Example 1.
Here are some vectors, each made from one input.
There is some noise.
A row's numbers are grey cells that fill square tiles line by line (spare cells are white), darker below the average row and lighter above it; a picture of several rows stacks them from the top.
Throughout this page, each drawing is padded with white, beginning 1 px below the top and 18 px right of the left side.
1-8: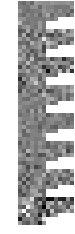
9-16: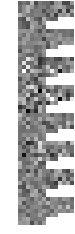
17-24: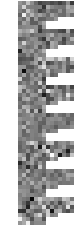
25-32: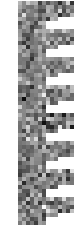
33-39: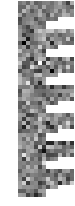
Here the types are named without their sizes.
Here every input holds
a node of a tree.
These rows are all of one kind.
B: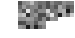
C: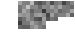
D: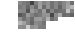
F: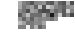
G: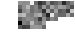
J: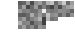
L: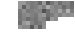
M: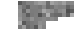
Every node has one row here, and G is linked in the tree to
C.
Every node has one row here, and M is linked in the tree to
B and F.
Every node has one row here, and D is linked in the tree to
F and J.
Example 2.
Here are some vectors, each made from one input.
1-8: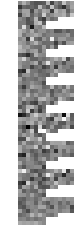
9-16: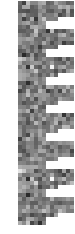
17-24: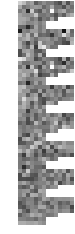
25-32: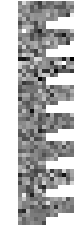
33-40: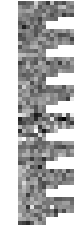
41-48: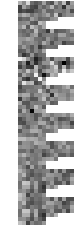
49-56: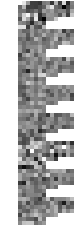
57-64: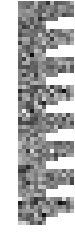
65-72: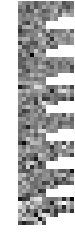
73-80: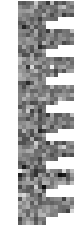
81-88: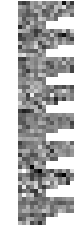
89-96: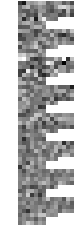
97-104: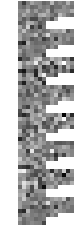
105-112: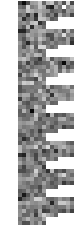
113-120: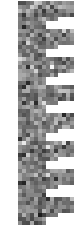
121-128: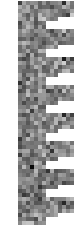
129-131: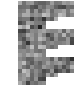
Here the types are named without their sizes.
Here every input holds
a node of a tree.
